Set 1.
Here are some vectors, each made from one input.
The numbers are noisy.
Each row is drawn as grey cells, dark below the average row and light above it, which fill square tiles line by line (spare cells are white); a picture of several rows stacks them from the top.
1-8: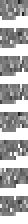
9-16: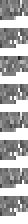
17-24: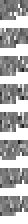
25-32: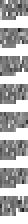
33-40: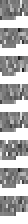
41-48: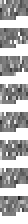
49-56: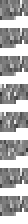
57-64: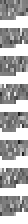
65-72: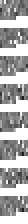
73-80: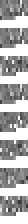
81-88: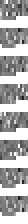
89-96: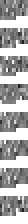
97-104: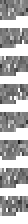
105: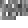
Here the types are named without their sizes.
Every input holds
a label.
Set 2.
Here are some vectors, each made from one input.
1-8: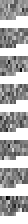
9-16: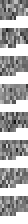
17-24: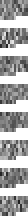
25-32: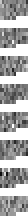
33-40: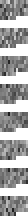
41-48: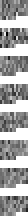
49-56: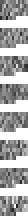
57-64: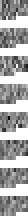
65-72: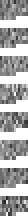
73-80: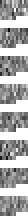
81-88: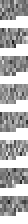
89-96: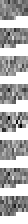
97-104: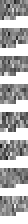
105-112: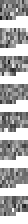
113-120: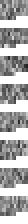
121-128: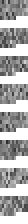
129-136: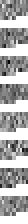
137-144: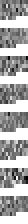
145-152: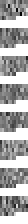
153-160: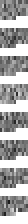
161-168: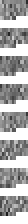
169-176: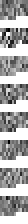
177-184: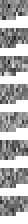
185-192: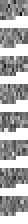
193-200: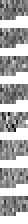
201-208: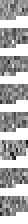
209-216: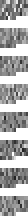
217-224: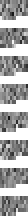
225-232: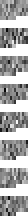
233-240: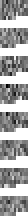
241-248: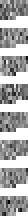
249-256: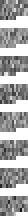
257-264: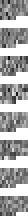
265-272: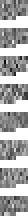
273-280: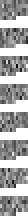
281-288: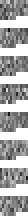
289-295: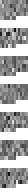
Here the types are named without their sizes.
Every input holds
a point on a circle.
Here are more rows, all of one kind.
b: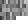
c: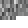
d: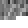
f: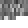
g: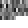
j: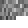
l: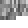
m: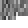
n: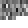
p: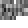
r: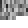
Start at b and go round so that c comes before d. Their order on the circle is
b, j, c, p, g, d, f, m, n, r, l.
